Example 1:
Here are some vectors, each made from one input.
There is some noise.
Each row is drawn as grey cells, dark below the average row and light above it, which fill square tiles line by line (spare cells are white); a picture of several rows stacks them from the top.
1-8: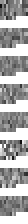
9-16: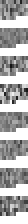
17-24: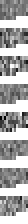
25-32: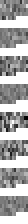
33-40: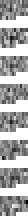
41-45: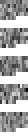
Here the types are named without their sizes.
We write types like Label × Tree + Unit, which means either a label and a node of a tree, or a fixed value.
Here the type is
Circle.
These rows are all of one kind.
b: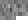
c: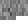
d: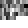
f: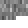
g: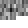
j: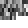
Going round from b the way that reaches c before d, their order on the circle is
b, g, c, j, f, d.
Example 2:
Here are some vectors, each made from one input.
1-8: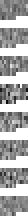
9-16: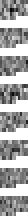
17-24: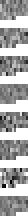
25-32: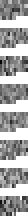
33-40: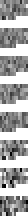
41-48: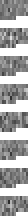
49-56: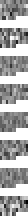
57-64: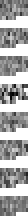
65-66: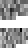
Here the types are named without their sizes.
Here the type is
Circle.
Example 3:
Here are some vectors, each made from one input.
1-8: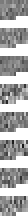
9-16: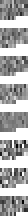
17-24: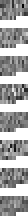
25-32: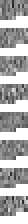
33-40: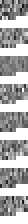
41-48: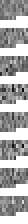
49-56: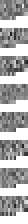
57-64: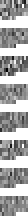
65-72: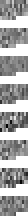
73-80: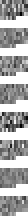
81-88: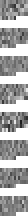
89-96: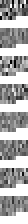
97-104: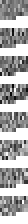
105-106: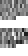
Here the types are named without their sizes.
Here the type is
Tree.
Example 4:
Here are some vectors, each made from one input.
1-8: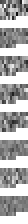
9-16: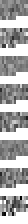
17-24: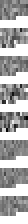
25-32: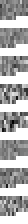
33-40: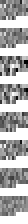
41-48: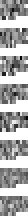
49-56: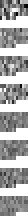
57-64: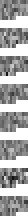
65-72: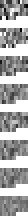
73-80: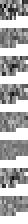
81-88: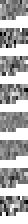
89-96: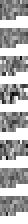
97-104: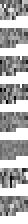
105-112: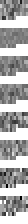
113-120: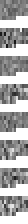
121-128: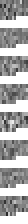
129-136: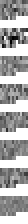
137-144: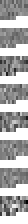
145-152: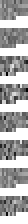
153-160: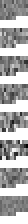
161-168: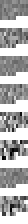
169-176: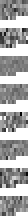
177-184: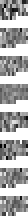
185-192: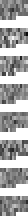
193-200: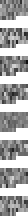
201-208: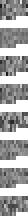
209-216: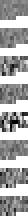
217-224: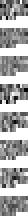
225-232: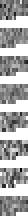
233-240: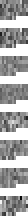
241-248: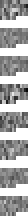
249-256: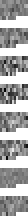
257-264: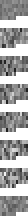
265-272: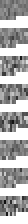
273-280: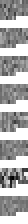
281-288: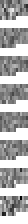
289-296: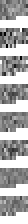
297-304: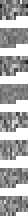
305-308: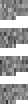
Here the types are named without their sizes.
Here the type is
Bool × Bool × Bool + Unit.
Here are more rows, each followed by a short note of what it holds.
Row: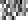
a fixed value
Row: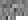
three true/false values
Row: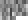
a fixed value
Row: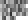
a fixed value
